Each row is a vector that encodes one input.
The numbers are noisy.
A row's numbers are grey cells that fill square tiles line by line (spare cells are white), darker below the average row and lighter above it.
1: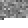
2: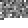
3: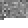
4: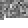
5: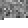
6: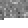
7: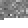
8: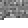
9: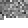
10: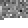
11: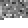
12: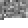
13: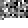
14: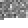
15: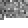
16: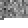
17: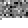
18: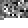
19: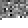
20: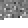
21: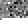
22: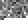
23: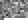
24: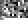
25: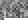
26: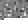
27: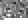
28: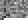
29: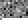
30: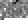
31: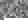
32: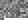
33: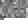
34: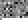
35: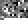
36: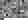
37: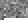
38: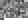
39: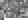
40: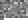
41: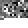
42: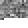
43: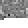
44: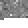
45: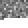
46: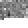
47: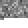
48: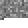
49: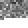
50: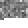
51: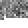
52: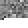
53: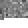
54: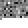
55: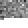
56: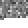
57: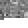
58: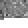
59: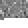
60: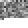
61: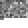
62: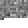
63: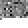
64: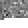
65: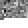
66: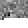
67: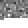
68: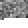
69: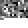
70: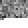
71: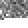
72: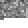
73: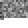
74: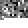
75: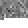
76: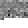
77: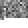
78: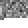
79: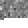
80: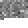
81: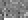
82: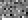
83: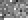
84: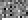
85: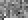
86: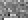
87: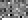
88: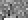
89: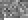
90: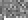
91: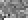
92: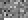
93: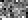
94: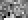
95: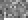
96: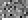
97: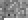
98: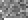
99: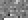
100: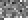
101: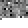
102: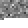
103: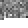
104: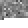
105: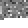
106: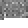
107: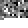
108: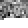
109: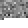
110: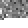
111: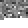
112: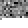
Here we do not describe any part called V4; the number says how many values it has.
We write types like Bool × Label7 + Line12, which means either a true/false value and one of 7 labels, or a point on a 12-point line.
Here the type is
List3(Bool × V4).
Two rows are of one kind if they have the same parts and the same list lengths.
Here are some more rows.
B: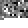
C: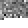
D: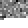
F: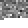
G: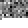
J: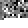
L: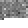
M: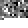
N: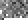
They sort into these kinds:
B, J, M
C, D, F, N
G
L

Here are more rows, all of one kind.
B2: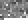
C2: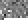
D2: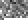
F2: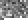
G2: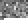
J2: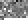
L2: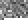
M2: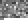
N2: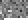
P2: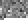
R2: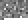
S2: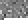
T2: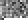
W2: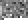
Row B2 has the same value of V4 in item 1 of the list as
F2, P2, T2 and W2.
